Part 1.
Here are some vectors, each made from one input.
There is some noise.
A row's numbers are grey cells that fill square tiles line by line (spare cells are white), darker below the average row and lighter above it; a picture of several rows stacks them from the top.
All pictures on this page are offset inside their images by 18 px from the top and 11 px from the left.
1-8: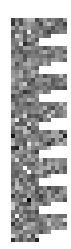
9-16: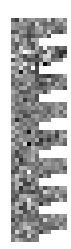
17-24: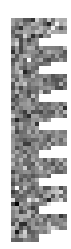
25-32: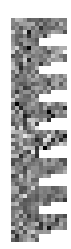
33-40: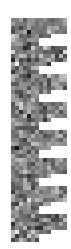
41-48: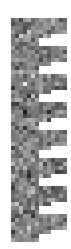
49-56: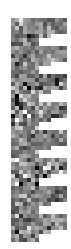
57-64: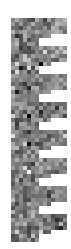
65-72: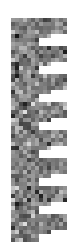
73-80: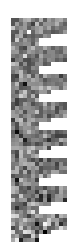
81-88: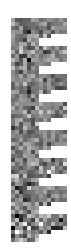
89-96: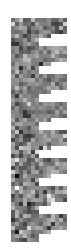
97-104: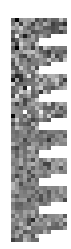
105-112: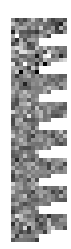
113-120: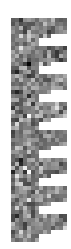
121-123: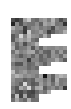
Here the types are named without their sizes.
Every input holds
a list of points on a line.
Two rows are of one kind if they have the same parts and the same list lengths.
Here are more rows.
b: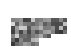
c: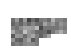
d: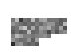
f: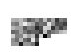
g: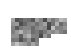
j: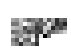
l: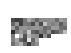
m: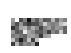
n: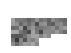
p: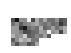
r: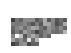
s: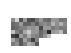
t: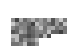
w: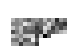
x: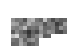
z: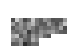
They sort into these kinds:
b, z
c, d, l, m, r, s
f, j, w
g, n, p, t, x

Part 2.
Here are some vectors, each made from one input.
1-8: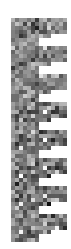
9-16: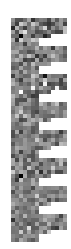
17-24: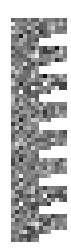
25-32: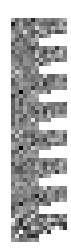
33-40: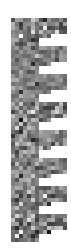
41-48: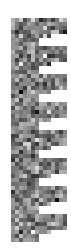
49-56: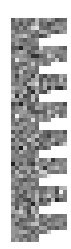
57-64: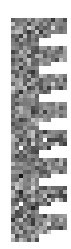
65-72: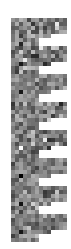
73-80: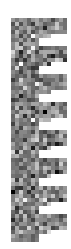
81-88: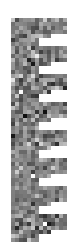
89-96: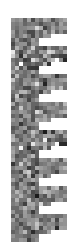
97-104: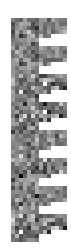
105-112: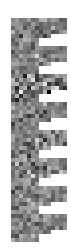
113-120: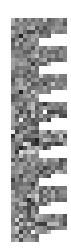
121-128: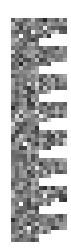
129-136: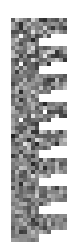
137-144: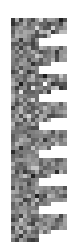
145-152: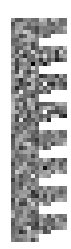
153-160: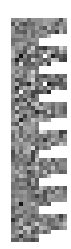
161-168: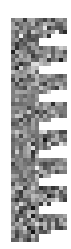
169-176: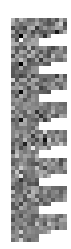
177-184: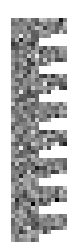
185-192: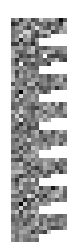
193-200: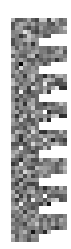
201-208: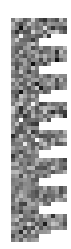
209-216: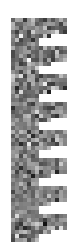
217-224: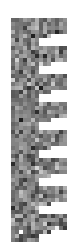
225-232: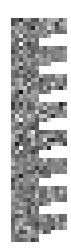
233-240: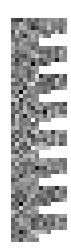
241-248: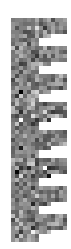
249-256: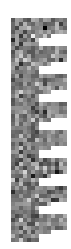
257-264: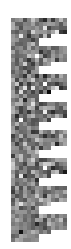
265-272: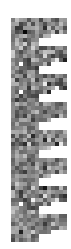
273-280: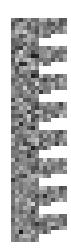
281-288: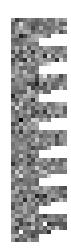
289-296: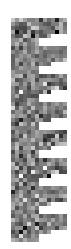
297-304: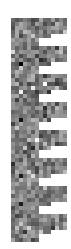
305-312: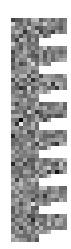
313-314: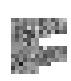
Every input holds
a point on a 17-point line, together with a list of up to two points on a 5-point line.
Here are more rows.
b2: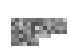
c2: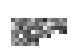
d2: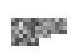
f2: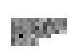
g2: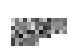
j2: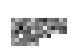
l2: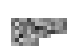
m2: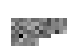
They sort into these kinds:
b2, d2
c2, j2
f2, g2, l2, m2

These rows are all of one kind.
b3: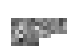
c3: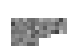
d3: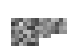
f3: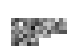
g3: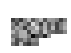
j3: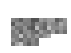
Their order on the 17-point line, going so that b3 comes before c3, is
f3, b3, g3, c3, d3, j3.
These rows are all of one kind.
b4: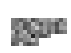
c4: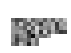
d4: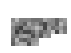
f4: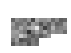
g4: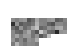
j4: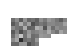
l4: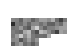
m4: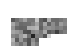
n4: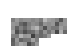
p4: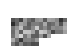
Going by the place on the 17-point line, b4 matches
g4, l4, n4 and p4.
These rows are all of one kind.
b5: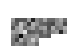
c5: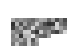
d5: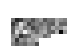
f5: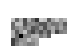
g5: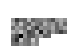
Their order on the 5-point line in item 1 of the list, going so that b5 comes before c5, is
g5, b5, f5, c5, d5.
